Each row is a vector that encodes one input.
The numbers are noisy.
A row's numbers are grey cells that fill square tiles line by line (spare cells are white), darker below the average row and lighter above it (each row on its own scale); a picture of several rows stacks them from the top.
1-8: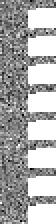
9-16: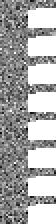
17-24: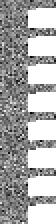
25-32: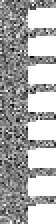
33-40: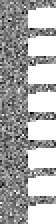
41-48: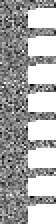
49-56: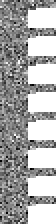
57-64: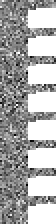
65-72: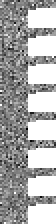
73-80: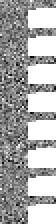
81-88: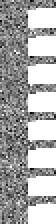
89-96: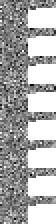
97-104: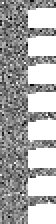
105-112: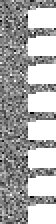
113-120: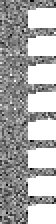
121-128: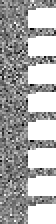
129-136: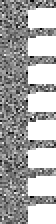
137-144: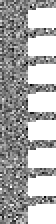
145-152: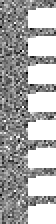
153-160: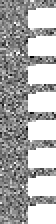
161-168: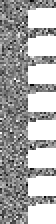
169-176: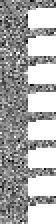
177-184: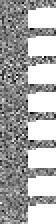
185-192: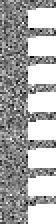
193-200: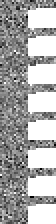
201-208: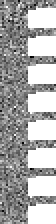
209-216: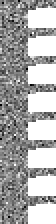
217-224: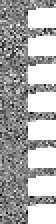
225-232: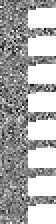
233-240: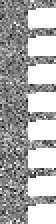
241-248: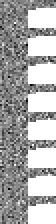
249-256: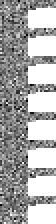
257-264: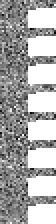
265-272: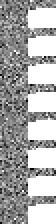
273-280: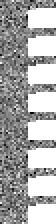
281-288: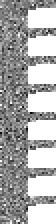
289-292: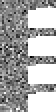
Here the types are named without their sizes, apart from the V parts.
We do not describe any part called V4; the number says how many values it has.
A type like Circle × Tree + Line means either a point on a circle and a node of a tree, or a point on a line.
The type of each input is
(Bool × Bool × Bool + Unit) × V4 + Circle.
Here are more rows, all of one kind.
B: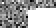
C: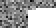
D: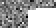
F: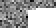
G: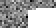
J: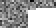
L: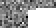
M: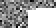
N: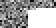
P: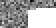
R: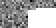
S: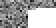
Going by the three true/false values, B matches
F, J, N and S.
